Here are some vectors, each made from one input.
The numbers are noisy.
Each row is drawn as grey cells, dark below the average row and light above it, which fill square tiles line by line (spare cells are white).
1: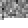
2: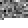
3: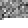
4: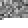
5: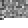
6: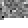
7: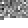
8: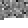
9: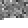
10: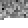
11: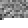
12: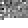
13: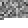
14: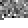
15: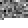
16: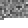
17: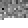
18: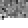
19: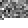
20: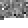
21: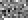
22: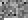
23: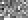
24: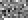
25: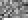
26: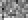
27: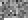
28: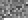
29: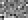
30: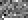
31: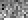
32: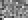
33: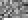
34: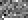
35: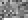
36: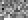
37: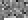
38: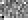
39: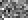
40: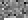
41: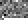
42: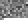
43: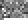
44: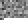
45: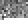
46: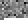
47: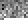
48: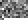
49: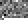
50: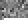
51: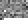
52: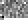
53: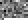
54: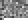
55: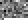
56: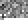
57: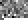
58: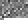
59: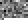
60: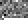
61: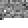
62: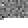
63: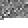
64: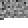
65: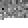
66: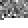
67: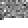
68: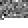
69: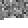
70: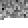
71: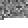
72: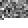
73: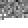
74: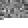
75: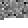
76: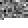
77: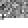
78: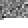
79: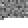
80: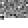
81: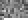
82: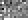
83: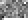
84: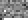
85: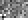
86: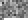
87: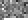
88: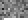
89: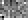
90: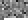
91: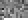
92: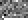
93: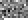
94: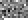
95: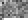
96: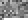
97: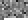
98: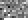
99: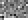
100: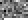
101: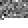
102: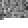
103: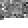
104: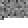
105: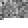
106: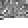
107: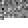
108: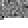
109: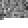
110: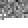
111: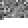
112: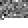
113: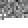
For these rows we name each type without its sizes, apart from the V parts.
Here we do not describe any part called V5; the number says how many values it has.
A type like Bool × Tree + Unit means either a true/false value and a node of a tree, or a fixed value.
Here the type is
List(Line) × V5.
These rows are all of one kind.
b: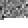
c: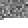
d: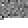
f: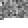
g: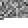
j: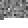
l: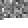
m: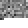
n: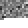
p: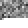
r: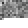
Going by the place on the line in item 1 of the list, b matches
n and p.
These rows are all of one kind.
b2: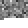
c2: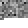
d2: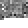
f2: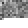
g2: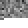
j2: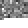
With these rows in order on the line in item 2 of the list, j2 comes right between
d2 and f2.
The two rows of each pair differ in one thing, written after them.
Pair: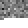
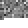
the place on the line in item 1 of the list
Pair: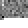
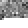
the value of V5
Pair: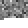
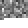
the place on the line in item 1 of the list
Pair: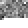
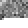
the place on the line in item 1 of the list
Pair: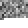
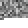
the place on the line in item 1 of the list
